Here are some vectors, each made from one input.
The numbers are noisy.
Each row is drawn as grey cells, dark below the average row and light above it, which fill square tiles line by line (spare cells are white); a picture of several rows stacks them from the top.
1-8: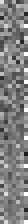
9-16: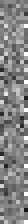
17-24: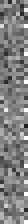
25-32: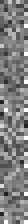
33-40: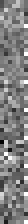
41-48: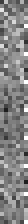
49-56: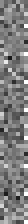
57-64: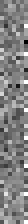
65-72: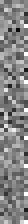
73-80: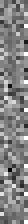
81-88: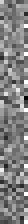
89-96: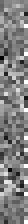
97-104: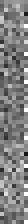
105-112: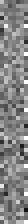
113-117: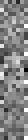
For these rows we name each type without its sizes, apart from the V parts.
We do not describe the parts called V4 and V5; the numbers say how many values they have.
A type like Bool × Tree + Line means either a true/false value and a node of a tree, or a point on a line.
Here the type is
Bool × (Line + V5) + V4.
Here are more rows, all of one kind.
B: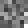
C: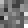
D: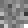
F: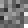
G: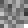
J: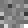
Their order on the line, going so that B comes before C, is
B, C, D, G, J, F.
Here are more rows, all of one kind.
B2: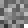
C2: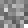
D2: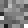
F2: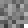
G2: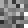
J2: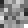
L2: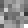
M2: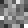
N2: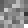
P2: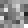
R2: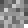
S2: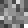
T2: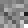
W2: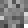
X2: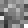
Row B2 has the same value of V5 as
M2, N2, R2 and S2.
